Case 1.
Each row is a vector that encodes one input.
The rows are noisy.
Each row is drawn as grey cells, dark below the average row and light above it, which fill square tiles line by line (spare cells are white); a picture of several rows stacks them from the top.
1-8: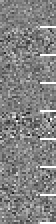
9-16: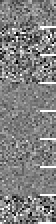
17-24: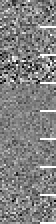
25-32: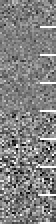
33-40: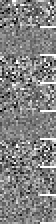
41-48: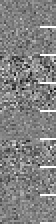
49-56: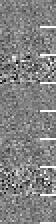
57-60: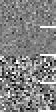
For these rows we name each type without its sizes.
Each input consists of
either a point on a circle, or a fixed value.
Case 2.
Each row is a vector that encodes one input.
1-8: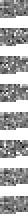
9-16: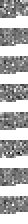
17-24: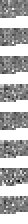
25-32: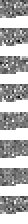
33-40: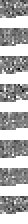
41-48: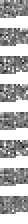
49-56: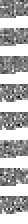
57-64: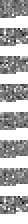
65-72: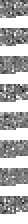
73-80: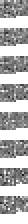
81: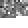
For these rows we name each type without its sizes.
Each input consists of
a point on a line.
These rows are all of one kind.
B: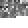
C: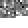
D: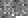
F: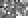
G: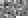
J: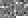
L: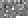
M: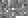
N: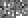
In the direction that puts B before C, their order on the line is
B, F, C, N, D, M, L, G, J.
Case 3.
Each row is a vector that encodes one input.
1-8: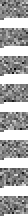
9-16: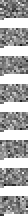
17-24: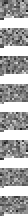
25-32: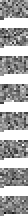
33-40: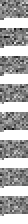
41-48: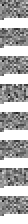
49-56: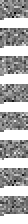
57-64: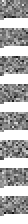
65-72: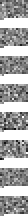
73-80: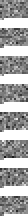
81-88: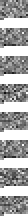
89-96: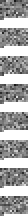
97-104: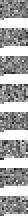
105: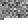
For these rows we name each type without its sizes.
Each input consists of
a point on a circle.
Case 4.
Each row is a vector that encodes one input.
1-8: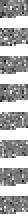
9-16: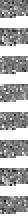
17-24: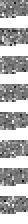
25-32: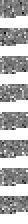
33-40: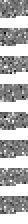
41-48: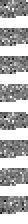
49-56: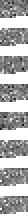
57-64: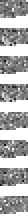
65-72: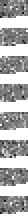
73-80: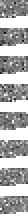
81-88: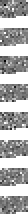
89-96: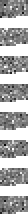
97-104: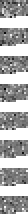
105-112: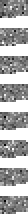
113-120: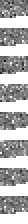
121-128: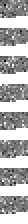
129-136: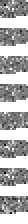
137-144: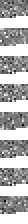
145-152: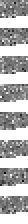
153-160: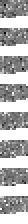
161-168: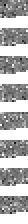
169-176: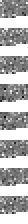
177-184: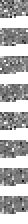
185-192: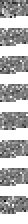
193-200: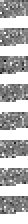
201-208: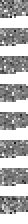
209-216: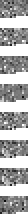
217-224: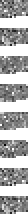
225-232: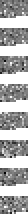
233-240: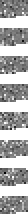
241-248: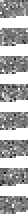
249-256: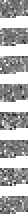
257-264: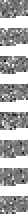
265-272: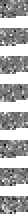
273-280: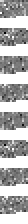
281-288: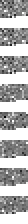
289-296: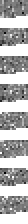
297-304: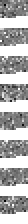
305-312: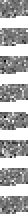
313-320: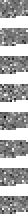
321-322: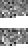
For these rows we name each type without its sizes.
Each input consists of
a point on a line.
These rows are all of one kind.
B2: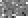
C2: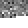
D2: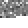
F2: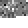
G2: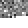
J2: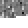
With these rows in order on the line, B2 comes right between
D2 and J2.
